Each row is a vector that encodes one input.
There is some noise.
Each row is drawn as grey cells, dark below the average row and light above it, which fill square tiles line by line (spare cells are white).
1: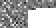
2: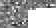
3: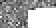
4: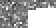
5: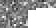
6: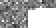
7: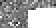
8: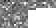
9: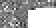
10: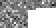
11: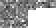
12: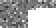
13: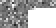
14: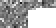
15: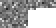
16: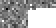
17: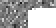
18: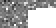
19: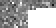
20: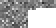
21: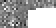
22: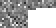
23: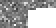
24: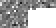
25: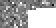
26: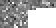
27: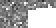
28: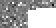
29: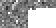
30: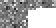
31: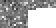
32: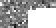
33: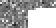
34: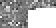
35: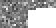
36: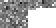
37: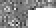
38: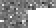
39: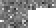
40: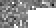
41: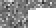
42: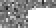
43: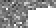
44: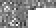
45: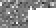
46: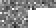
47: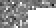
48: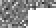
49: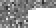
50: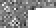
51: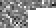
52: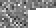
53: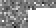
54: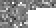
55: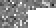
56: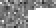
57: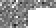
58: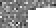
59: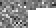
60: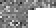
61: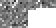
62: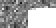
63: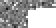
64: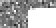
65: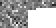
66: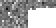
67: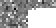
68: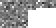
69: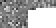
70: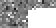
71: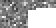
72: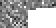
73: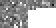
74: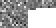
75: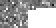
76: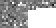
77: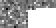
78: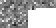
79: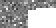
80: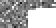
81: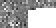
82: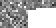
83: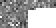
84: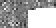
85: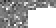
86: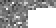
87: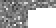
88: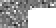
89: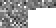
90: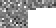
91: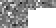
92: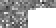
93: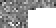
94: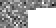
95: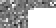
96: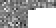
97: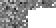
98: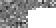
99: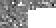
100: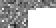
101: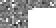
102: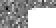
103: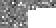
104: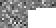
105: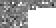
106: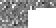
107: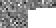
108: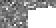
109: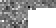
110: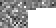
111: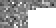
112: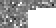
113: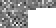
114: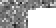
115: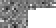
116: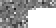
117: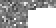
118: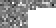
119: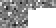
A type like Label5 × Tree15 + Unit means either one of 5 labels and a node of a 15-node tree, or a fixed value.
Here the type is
Bool × Bool × Bool + Label4 × Label8.
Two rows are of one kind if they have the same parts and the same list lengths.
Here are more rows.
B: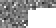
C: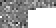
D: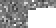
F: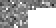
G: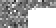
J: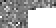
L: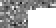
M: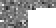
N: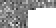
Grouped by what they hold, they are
B, G, L, M
C, D, F, J, N

